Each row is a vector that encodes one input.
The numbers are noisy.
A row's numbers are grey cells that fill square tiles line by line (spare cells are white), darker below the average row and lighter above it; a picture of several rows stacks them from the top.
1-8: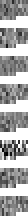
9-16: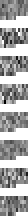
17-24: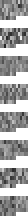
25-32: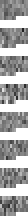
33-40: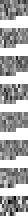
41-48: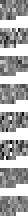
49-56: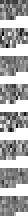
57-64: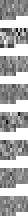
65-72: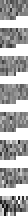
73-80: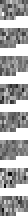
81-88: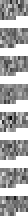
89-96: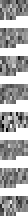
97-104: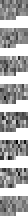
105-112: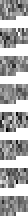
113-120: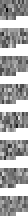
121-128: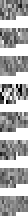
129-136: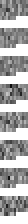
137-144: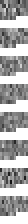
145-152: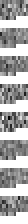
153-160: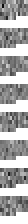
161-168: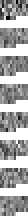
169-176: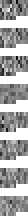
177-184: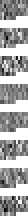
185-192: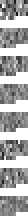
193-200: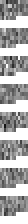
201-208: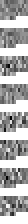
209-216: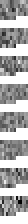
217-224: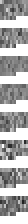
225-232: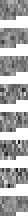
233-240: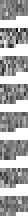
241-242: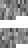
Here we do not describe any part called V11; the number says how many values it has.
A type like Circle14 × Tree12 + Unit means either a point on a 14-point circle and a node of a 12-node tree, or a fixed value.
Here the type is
(Bool × Bool × Bool + Unit) × Label9 × V11 + Unit.
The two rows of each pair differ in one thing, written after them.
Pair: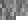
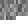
one of the three true/false values
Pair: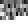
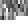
the label
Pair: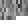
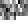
one of the three true/false values
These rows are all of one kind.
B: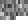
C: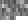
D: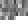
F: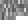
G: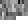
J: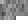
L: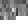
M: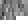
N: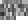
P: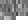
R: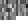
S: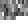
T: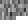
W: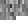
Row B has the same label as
F, R and S.
